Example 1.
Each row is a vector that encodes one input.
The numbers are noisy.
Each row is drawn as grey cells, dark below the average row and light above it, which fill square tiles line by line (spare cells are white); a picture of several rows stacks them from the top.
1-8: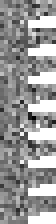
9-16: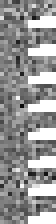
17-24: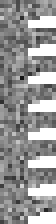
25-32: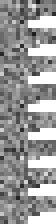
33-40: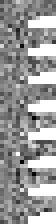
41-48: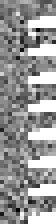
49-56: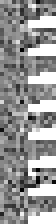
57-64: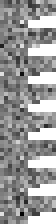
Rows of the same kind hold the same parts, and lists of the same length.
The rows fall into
2 kinds.
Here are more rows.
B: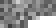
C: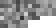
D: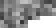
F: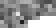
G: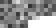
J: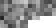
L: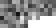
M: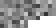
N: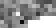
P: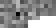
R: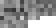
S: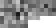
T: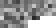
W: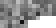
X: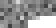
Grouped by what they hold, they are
B, D, F, G, J, L, N, P, R, S, W, X
C, M, T

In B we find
three true/false values.
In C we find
a node of a 9-node tree.
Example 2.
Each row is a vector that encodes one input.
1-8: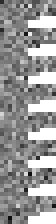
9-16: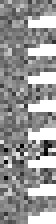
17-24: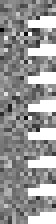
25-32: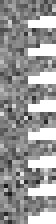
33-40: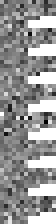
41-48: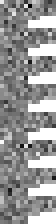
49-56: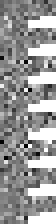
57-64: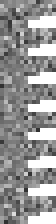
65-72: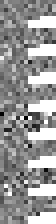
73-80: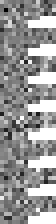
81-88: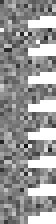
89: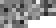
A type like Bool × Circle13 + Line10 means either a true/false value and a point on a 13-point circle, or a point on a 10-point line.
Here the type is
Bool × Bool × Bool + Circle11.
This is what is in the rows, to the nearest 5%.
About 50% of them hold a point on an 11-point circle. The rest hold three true/false values.
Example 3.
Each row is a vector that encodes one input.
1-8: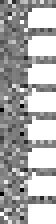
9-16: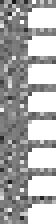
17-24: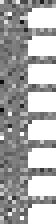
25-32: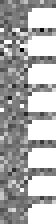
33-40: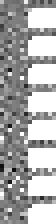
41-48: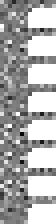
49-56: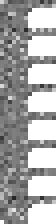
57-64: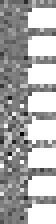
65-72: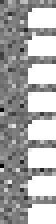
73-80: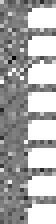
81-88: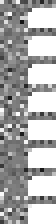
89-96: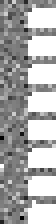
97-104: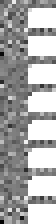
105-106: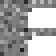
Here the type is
Bool × Line6.
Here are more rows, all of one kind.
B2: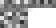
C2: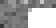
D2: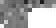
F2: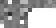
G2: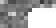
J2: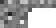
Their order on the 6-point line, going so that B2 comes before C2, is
G2, B2, D2, F2, J2, C2.
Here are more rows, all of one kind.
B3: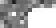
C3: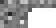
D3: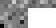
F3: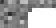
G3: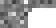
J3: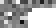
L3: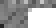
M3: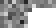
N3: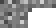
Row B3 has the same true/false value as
J3 and M3.
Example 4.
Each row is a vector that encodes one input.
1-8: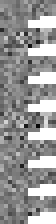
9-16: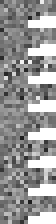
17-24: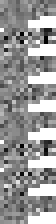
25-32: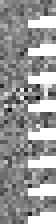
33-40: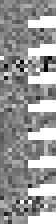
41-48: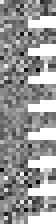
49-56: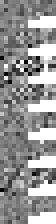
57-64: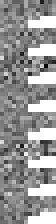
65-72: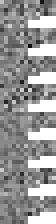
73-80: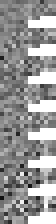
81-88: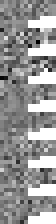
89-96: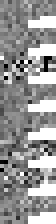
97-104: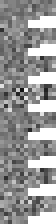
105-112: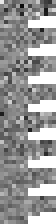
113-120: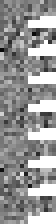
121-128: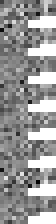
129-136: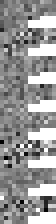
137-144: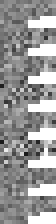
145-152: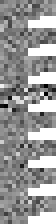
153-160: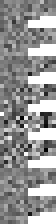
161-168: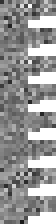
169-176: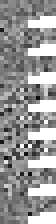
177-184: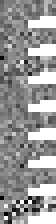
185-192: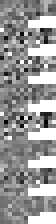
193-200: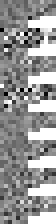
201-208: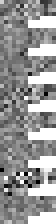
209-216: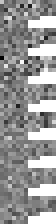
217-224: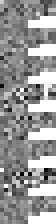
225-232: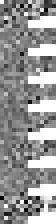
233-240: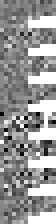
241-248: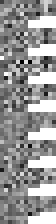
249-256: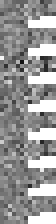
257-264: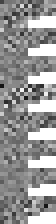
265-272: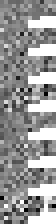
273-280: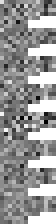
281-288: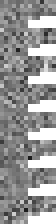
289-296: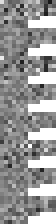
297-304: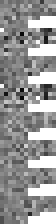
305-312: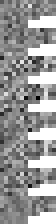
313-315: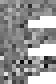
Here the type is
Bool × Bool × Bool + Circle11 + Unit.
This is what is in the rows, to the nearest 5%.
About 50% of them hold a point on an 11-point circle. A few of them hold a fixed value. The rest hold three true/false values.
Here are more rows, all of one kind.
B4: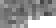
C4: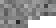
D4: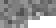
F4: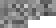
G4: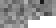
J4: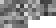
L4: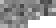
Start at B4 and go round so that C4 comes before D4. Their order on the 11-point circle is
B4, G4, J4, F4, C4, L4, D4.
